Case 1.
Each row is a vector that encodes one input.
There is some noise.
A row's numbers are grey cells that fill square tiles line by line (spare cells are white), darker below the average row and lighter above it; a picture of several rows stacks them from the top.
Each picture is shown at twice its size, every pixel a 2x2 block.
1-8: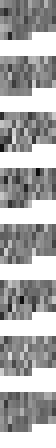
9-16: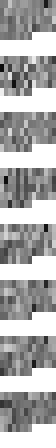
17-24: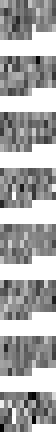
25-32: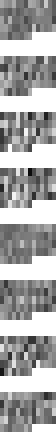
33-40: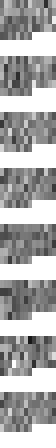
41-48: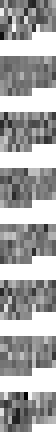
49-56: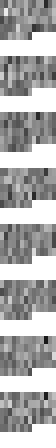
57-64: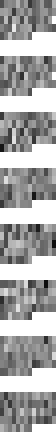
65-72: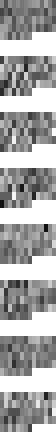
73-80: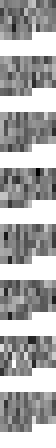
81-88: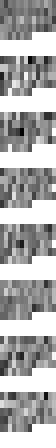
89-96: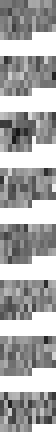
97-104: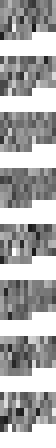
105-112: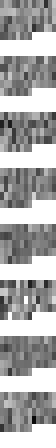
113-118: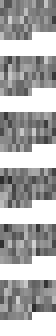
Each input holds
either one of 6 labels, or a point on a 3-point line, a point on a 5-point line and a true/false value.
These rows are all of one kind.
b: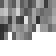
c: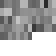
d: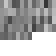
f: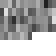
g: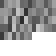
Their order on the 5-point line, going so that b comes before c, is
b, f, d, c, g.
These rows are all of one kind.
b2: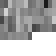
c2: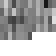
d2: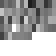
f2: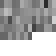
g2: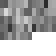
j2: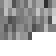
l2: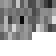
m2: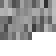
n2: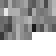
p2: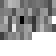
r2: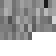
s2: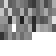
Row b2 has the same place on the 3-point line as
d2 and p2.
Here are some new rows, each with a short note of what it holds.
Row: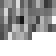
a point on a 3-point line, a point on a 5-point line and a true/false value
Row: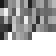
a point on a 3-point line, a point on a 5-point line and a true/false value
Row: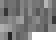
one of 6 labels
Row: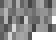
a point on a 3-point line, a point on a 5-point line and a true/false value
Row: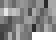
a point on a 3-point line, a point on a 5-point line and a true/false value
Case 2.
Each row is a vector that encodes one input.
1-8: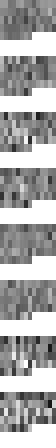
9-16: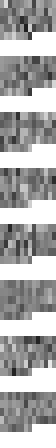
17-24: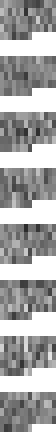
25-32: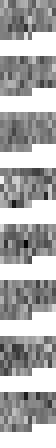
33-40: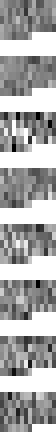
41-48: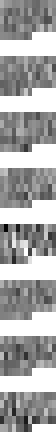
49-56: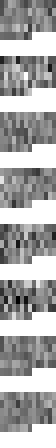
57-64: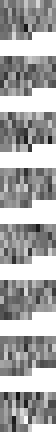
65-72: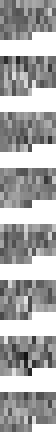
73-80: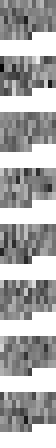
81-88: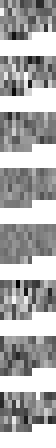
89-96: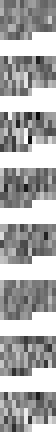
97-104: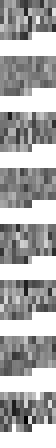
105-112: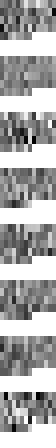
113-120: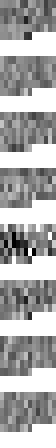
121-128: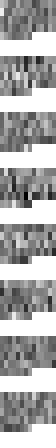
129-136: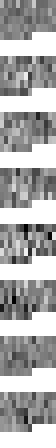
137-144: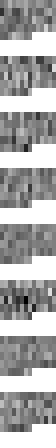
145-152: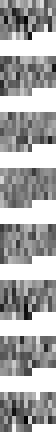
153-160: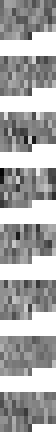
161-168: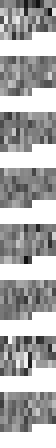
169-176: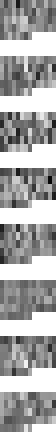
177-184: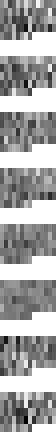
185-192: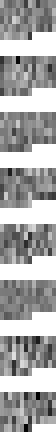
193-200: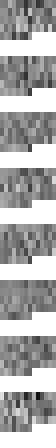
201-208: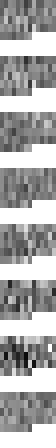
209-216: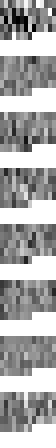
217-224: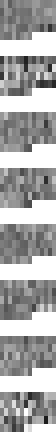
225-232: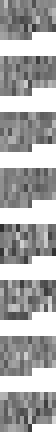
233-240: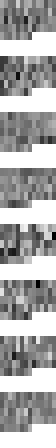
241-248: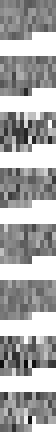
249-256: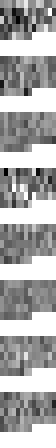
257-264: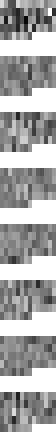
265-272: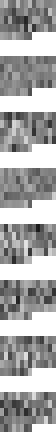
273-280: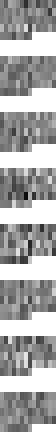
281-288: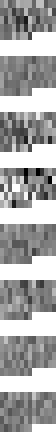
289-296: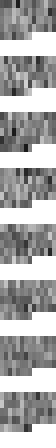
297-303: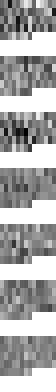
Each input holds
a true/false value, together with a list of up to two points on a 6-point circle.
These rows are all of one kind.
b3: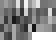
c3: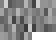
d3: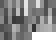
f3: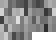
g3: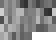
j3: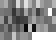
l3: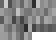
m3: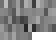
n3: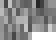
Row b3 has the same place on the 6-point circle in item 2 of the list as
g3 and n3.
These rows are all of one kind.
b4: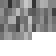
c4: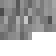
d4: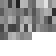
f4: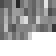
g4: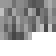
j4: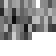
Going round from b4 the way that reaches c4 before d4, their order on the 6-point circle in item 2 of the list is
b4, g4, c4, d4, j4, f4.
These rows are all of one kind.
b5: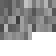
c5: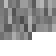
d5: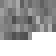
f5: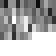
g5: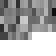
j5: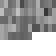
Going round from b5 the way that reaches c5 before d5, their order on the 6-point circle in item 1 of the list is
b5, g5, f5, c5, j5, d5.
